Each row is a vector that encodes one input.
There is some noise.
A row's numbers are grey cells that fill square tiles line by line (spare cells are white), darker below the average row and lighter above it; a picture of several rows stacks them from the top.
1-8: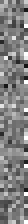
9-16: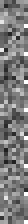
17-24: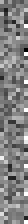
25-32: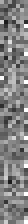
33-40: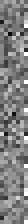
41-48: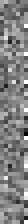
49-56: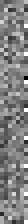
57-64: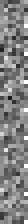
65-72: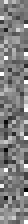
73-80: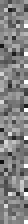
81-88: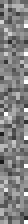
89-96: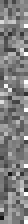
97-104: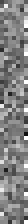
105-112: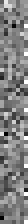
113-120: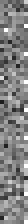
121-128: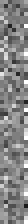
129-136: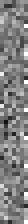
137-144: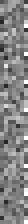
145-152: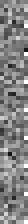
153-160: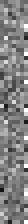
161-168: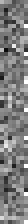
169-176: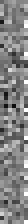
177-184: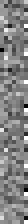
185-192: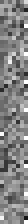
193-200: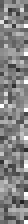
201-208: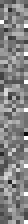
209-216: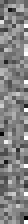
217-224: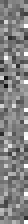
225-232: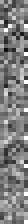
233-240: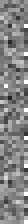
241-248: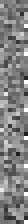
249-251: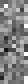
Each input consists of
a node of each of three 9-node trees, together with either a fixed value, or five true/false values.
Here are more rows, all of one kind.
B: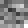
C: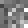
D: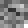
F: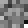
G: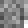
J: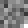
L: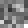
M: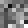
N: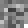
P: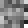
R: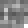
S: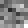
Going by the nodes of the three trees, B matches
D and S.
